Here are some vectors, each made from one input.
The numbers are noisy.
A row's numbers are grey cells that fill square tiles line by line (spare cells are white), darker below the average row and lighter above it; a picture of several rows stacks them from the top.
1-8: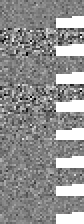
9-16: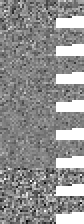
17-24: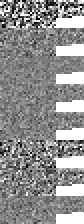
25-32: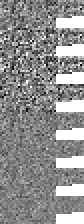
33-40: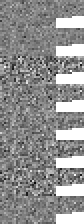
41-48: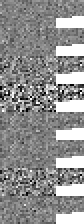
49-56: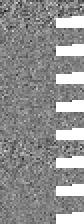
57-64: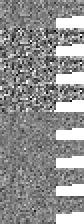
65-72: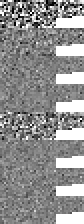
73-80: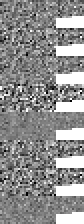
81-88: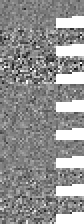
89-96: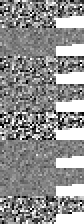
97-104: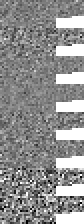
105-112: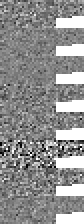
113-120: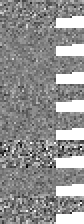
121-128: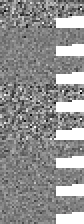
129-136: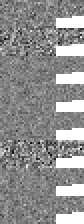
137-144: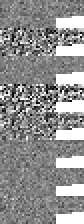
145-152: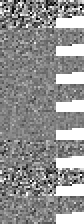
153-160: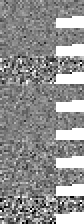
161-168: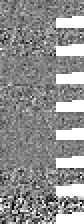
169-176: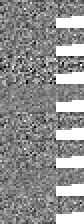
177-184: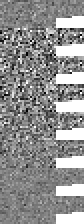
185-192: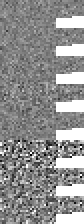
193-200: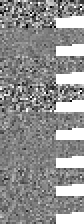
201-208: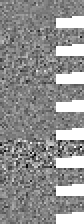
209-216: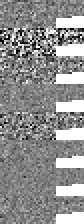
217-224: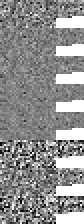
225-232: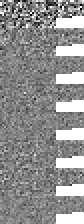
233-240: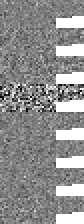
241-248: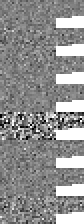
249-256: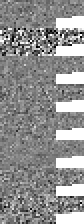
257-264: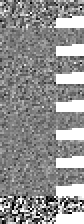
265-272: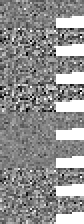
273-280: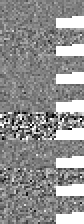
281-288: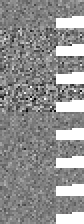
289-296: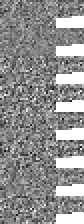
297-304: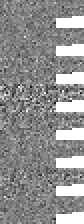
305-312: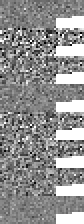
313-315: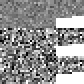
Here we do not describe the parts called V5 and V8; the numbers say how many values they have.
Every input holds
a true/false value and a value of V5, together with either a point on a 10-point line, or a value of V8.
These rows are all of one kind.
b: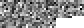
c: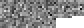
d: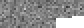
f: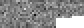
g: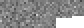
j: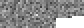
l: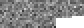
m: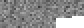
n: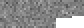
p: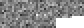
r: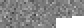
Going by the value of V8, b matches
c, d, f and m.
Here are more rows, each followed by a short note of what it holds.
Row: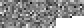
a point on a 10-point line, a true/false value and a value of V5
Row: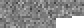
a true/false value, a value of V5 and a value of V8
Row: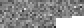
a true/false value, a value of V5 and a value of V8
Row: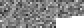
a point on a 10-point line, a true/false value and a value of V5
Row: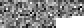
a true/false value, a value of V5 and a value of V8
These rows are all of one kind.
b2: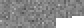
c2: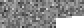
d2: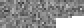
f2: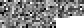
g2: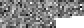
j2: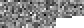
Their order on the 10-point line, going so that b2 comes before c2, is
j2, g2, f2, b2, d2, c2.
